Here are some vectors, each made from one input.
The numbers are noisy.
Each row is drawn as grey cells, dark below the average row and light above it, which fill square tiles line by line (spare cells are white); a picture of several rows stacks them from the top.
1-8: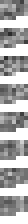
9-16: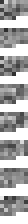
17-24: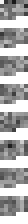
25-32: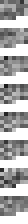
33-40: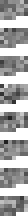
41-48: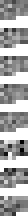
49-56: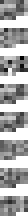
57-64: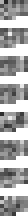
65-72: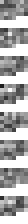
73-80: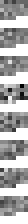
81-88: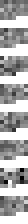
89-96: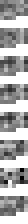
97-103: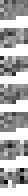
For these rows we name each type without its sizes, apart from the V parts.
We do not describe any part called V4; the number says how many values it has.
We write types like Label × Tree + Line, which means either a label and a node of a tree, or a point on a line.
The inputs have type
List(Bool × V4).
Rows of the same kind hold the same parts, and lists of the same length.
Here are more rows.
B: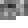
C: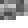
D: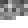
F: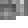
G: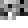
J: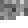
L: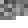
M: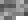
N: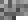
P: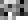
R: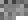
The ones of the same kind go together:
B, D, F, J, L, M, R
C, N
G, P

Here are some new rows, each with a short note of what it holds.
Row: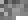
a list of two items
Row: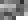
a list of one item
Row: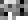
the empty list
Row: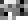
the empty list
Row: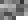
a list of one item
